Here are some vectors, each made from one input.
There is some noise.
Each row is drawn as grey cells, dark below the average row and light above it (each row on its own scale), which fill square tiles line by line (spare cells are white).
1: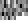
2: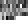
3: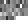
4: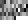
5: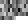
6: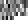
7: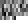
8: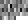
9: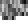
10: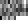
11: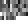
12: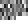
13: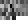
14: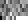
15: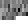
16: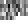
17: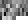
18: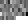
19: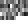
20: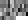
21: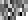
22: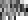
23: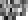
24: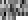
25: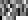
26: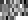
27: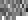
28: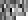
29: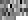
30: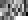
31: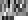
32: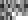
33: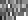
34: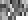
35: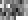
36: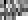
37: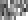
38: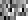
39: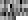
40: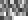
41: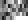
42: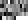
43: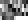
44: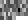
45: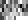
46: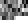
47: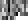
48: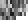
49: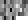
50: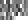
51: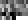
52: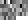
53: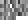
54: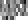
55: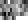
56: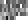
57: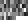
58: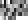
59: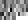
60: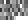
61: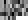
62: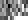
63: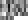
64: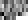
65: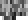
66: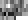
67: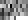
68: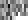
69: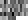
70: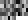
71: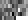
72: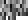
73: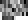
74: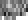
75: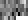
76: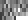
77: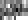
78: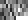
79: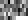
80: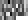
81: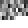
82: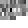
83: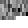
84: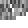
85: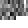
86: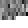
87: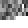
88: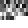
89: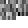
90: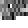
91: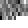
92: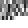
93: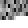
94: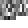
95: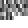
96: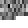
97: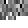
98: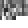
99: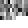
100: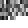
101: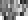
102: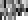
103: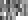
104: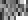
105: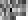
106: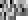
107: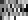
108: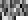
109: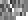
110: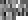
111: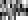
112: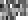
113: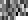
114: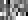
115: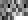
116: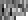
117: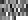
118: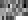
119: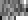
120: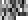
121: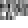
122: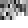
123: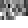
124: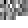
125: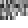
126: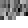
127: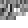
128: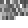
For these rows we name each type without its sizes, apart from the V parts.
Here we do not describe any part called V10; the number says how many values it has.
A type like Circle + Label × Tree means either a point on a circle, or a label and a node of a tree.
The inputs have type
Bool × Bool × Bool × V10 + Line × Line.
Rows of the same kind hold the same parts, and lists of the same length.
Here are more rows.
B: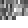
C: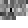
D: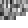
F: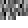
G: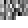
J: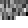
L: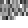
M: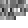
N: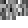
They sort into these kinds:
B, C, D, F, G, M, N
J, L

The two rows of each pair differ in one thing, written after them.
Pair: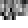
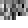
one of the three true/false values
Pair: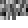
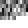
one of the three true/false values
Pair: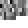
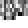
the value of V10
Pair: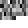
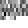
the value of V10
